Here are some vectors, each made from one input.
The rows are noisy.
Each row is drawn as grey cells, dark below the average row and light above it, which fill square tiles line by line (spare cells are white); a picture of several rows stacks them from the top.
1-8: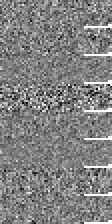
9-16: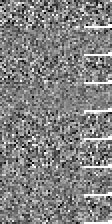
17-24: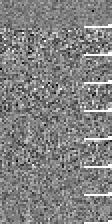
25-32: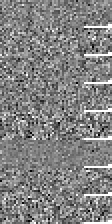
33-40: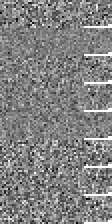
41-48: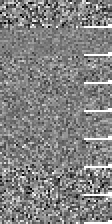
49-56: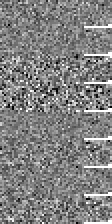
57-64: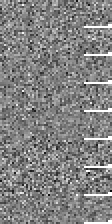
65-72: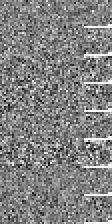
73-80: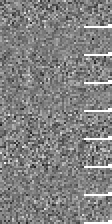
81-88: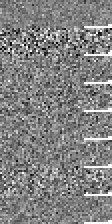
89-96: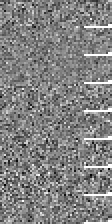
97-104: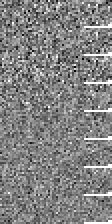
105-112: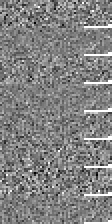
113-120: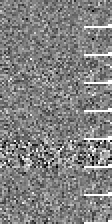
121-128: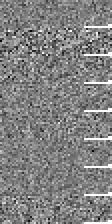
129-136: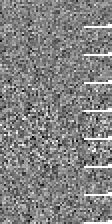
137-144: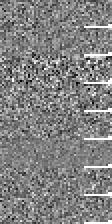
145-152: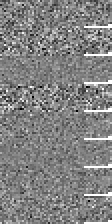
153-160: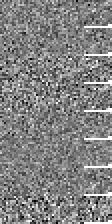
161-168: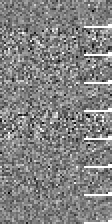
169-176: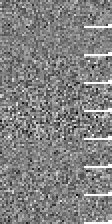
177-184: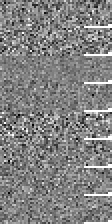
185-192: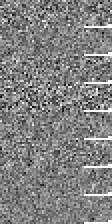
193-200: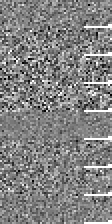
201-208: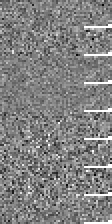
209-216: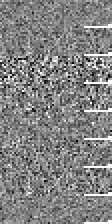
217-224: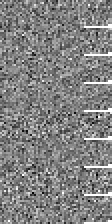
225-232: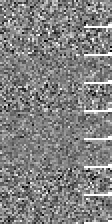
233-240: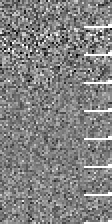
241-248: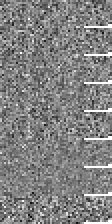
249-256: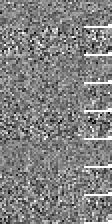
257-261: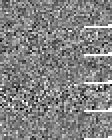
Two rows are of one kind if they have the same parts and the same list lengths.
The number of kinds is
4.
